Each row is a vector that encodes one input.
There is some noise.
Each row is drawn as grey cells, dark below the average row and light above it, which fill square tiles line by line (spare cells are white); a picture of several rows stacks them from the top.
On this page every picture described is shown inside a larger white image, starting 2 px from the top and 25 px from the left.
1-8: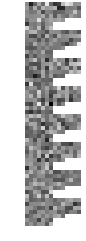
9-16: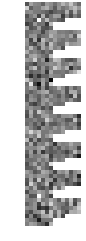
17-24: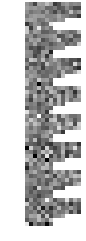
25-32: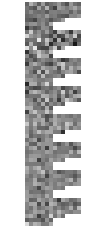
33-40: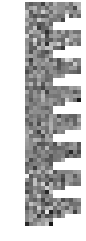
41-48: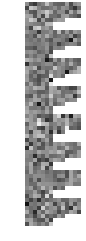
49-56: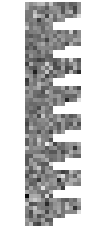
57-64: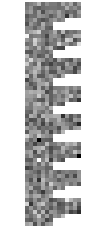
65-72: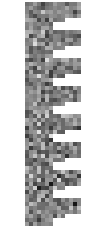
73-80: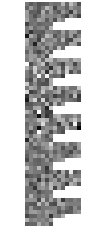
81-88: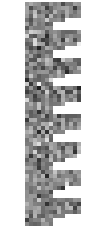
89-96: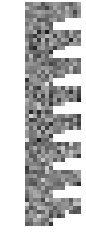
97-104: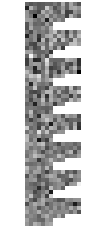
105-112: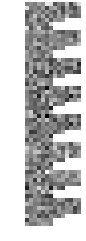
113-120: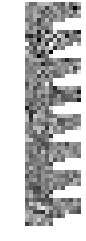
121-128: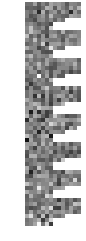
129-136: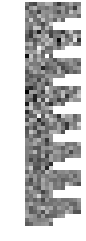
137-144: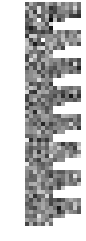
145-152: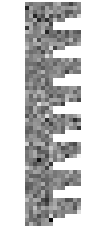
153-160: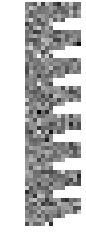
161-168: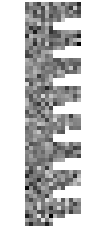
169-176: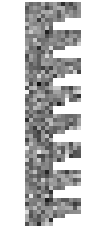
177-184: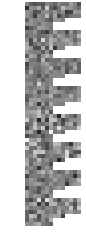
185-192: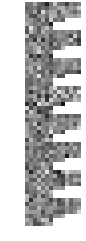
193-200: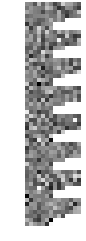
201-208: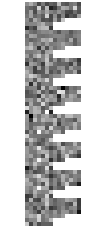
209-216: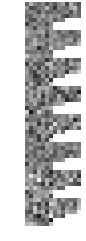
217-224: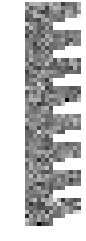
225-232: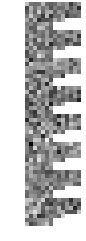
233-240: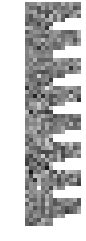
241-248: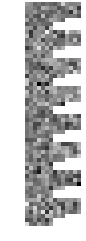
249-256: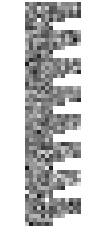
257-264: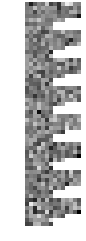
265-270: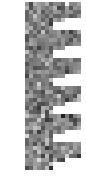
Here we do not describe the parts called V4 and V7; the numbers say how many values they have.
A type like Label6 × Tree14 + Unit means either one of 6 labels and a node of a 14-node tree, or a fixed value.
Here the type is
Bool × Bool × Bool × (Line6 + List2(V7)) + Line5 + V4.
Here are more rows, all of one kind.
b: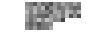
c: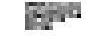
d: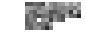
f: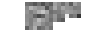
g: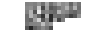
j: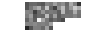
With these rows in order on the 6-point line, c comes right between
b and f.
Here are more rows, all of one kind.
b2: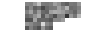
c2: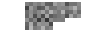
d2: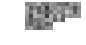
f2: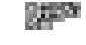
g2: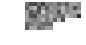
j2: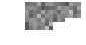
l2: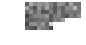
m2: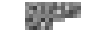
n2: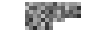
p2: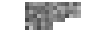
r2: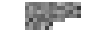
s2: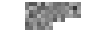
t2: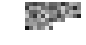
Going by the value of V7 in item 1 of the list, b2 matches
d2, g2, j2 and s2.
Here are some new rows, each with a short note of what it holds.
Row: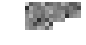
three true/false values, together with the empty list
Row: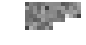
three true/false values, together with a list of one item
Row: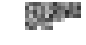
three true/false values, together with the empty list
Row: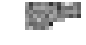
a value of V4
